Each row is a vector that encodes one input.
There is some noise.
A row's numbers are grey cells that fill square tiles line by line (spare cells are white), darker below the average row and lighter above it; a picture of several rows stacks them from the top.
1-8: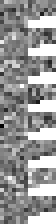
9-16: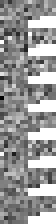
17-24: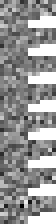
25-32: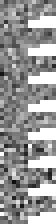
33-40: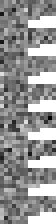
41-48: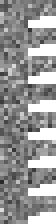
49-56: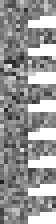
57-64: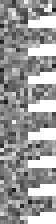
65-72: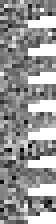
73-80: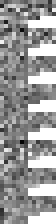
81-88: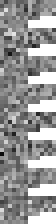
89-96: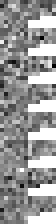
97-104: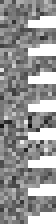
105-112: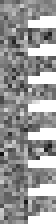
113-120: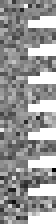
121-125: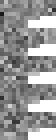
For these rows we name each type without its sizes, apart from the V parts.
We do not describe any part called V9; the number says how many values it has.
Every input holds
a point on a line, together with either a fixed value, or a true/false value and a value of V9.
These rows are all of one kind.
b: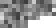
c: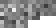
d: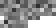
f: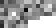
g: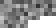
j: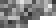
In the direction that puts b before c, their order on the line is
b, g, d, j, f, c.
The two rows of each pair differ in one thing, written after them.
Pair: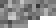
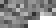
the place on the line
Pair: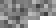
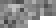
the place on the line
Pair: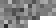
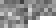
the place on the line
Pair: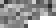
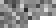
the place on the line
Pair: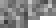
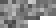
the place on the line
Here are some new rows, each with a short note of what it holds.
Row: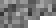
a point on a line
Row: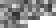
a point on a line, a true/false value and a value of V9
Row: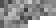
a point on a line, a true/false value and a value of V9
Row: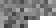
a point on a line, a true/false value and a value of V9
